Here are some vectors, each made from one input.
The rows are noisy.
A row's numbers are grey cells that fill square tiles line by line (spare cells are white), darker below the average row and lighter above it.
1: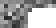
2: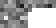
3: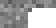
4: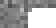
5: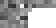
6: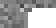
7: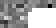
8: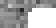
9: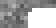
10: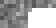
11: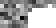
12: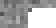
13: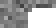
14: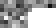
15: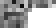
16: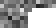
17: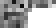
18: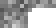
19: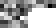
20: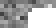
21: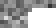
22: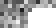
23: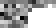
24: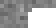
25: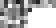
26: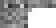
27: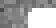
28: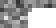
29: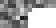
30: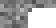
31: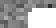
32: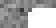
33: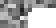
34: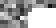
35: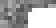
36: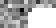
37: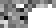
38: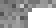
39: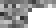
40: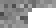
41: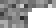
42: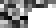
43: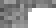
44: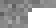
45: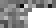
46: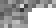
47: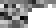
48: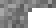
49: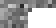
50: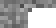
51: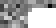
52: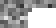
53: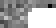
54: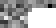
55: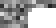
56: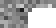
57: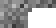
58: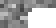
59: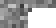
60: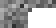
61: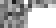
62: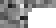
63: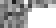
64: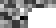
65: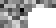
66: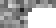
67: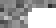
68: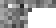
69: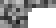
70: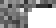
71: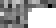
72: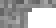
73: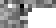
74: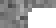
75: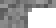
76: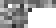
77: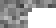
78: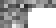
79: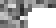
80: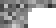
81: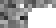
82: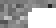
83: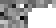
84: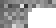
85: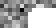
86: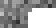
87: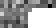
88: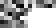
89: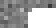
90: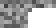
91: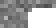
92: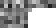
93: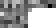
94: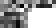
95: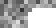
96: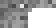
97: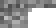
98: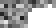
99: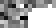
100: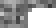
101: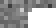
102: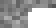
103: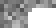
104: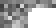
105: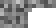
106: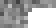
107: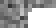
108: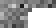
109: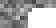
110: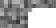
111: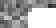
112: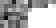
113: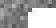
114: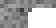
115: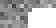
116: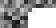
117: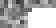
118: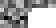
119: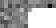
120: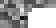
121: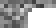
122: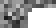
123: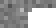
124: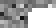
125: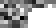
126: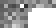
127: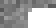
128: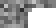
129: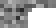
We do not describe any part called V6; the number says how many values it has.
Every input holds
a list of up to two items, each a true/false value and a value of V6.
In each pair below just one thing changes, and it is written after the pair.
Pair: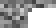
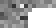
the value of V6 in item 1 of the list
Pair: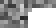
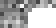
the value of V6 in item 2 of the list
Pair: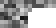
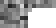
the value of V6 in item 2 of the list
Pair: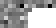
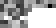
the value of V6 in item 1 of the list
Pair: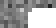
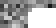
the true/false value in item 2 of the list
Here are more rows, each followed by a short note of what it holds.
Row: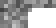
a list of two items
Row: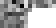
the empty list
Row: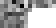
the empty list
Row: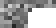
a list of one item
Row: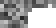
a list of two items
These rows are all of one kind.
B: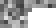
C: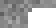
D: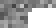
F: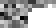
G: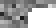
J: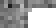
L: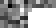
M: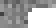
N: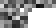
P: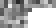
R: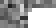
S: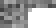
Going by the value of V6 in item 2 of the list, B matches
C and G.
